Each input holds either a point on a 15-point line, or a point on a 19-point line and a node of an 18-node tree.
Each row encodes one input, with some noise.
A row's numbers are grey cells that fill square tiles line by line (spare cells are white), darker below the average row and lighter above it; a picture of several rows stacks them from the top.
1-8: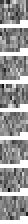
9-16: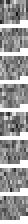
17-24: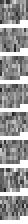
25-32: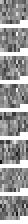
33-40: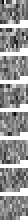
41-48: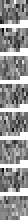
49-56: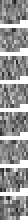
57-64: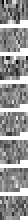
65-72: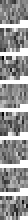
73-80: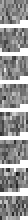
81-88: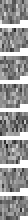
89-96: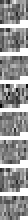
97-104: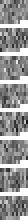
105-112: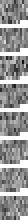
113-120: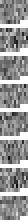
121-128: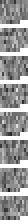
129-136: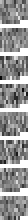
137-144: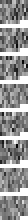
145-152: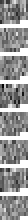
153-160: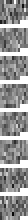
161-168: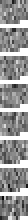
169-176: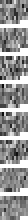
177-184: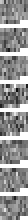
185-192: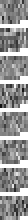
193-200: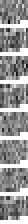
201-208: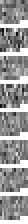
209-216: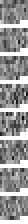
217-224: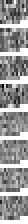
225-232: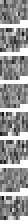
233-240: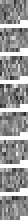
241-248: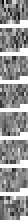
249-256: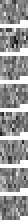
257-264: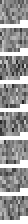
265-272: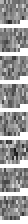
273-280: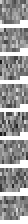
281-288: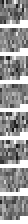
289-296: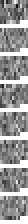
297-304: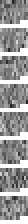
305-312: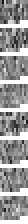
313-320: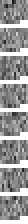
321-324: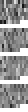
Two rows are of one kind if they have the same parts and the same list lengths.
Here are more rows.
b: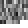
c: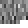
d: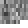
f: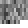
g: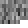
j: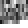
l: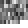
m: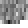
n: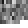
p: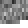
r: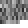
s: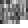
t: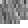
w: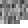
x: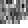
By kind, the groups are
b, j, l, n, r, s, x
c, d, f, g, m, p, t, w

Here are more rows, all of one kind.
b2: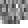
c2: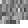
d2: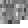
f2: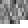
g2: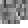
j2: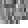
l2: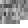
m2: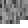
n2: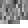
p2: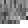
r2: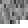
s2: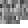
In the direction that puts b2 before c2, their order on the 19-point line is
p2, g2, b2, d2, c2, l2, s2, m2, n2, j2, f2, r2.
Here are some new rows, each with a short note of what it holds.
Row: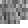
a point on a 19-point line and a node of an 18-node tree
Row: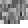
a point on a 19-point line and a node of an 18-node tree
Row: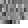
a point on a 19-point line and a node of an 18-node tree
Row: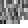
a point on a 15-point line
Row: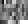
a point on a 15-point line
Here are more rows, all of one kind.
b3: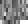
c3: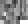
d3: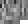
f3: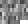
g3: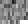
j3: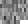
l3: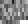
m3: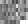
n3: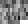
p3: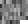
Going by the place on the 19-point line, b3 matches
l3 and n3.
